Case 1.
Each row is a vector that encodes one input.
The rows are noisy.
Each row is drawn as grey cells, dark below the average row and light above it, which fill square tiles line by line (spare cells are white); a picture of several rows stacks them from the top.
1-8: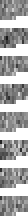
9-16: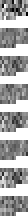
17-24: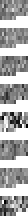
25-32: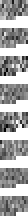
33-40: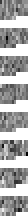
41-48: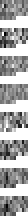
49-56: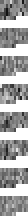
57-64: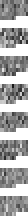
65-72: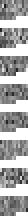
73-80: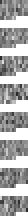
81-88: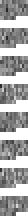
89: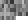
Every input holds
a point on a 7-point line, together with either a fixed value, or a node of a 10-node tree.
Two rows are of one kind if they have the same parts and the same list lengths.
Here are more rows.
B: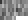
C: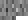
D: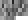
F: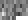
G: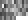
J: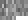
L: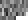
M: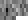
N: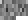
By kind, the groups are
B, G, J
C, D, F, L, M, N

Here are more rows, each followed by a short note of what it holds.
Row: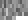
a point on a 7-point line
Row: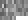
a point on a 7-point line
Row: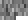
a point on a 7-point line and a node of a 10-node tree
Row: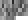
a point on a 7-point line and a node of a 10-node tree
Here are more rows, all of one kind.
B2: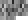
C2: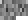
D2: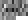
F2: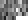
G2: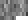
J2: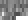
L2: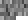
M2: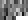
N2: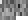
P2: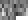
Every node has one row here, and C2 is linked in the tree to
D2 and M2.
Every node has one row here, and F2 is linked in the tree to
G2, M2 and N2.
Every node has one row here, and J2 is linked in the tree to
M2 and P2.
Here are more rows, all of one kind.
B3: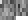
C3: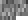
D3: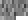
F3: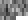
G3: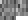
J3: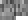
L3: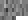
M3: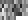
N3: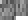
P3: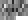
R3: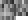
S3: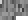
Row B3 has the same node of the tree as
G3, J3, N3 and R3.
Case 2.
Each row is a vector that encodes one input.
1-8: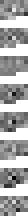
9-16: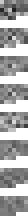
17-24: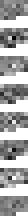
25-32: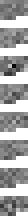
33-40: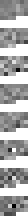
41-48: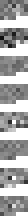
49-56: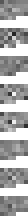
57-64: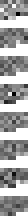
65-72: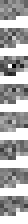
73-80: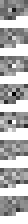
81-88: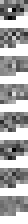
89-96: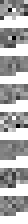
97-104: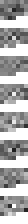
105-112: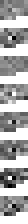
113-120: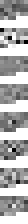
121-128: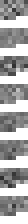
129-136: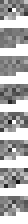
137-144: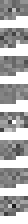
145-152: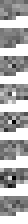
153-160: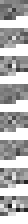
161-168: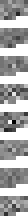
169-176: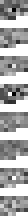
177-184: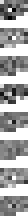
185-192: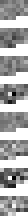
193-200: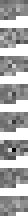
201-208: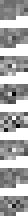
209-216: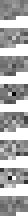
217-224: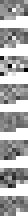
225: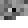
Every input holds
a point on a 6-point line and four true/false values.
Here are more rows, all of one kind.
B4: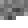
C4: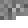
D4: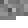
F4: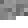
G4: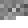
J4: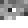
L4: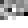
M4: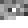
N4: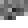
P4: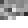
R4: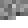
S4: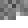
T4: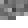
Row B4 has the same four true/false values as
G4, M4, N4 and T4.
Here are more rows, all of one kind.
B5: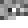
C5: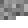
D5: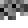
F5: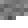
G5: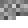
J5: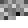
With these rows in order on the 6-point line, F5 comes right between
B5 and C5.
